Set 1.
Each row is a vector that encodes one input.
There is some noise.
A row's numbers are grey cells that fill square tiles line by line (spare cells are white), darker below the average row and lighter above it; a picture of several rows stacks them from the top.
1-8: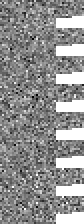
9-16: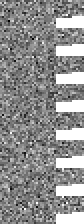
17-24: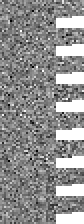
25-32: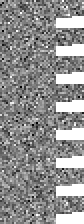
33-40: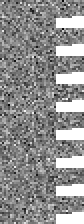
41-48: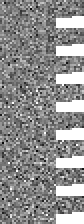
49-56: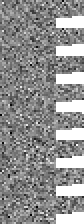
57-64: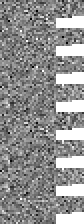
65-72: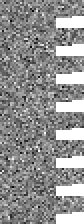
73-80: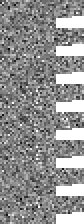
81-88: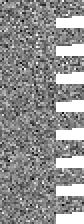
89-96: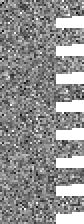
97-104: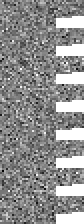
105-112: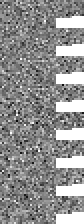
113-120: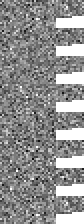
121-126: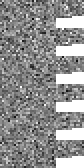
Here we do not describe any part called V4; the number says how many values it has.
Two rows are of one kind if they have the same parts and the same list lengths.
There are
2 kinds of row.
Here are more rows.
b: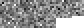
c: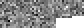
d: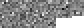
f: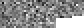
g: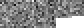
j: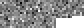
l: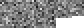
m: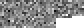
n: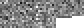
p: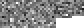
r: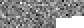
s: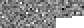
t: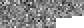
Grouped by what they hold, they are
b, c, f, j, m, n, p, t
d, g, l, r, s

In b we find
one of 6 labels and a value of V4.
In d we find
a point on a 12-point line and a value of V4.
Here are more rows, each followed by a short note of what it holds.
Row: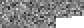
a point on a 12-point line and a value of V4
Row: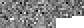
one of 6 labels and a value of V4
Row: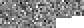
one of 6 labels and a value of V4
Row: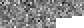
one of 6 labels and a value of V4
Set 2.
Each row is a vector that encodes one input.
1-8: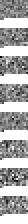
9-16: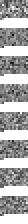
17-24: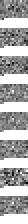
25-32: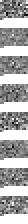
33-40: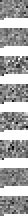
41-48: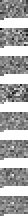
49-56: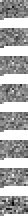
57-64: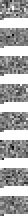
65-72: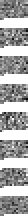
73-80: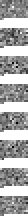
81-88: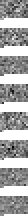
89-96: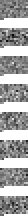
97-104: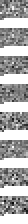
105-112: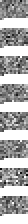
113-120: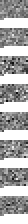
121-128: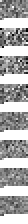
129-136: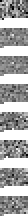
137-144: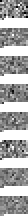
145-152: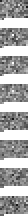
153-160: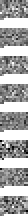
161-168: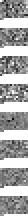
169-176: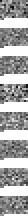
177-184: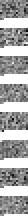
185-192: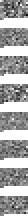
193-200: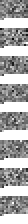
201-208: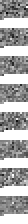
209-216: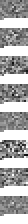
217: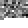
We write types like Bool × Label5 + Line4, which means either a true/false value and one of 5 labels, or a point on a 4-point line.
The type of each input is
(Bool × Circle5 + Unit) × Tree16.
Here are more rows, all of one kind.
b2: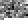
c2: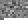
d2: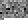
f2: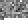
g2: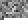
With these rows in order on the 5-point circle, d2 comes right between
c2 and g2.
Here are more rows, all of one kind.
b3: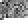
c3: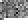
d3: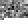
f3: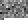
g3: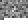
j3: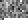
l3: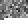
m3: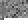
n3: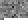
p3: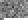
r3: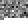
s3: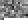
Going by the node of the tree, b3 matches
f3, g3 and r3.
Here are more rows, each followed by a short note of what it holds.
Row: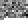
a point on a 5-point circle, a node of a 16-node tree and a true/false value
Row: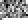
a node of a 16-node tree
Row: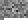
a point on a 5-point circle, a node of a 16-node tree and a true/false value
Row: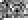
a point on a 5-point circle, a node of a 16-node tree and a true/false value
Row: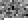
a point on a 5-point circle, a node of a 16-node tree and a true/false value
